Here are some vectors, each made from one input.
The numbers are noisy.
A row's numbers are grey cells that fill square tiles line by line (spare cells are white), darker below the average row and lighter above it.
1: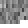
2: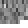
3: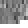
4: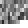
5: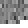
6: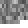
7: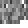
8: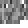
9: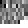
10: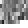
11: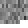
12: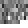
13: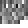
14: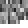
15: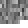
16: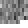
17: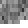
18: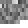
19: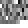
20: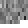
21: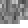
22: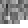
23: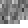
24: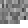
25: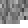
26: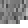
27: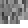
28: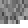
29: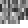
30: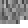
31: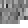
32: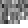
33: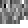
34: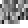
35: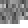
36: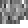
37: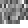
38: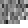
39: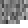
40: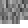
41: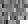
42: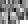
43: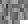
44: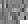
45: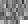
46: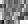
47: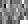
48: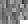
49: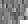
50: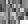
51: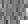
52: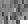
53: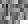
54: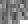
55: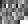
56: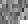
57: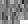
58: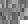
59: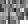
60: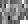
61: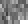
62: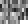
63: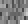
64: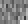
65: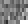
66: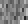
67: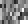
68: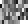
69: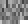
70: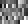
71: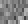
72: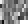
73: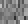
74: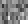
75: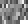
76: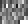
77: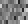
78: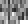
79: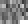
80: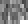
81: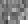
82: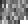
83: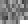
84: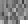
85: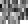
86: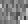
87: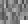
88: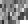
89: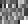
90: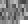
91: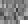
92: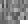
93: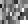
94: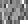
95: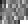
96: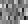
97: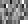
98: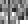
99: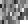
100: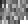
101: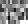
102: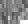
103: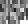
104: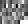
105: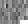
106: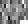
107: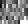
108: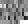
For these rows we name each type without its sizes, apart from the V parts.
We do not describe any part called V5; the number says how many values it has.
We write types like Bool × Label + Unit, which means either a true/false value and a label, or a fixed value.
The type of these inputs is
Bool × Bool × Bool + Line × V5.
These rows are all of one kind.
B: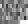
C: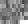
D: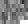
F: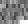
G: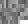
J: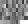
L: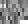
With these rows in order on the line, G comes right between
C and L.
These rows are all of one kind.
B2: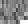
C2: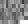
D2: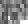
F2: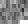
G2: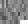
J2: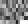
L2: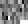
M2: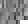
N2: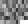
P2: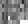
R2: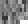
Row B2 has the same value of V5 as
G2 and R2.
